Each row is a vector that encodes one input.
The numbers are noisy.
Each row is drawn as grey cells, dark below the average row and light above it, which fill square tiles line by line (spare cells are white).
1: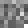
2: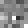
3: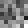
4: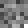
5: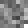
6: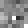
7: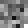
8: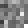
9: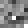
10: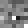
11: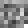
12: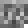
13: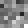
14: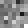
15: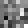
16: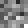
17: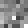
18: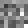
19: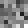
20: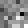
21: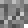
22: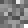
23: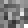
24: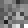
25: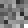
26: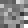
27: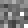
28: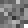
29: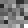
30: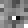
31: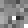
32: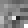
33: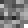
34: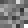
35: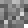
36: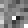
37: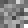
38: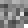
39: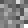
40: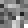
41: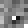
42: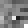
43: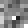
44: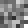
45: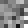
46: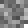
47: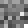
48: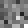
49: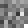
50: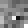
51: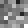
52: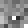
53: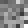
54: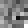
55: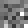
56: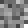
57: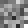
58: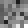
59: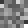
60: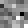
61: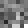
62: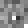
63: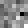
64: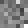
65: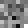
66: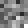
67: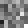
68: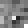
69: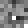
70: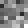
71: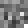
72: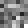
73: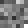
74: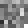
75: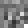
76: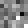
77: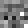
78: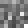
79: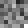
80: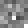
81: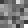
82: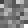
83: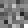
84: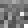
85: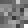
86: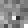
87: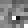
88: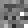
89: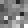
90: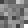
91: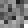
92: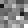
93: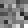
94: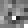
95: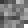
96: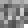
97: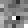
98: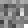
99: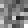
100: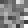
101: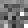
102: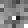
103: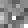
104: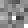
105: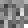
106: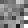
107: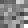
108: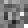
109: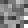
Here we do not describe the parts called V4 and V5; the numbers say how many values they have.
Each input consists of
a point on each of two 3-point lines, four true/false values, a value of V4 and a value of V5.
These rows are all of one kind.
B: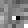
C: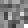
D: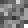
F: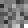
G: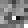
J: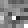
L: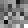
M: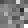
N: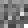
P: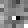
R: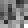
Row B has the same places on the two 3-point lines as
C, F and G.
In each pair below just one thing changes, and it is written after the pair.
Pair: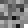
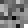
the value of V5
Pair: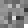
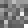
the value of V4
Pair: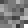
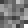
the place on one of the two 3-point lines
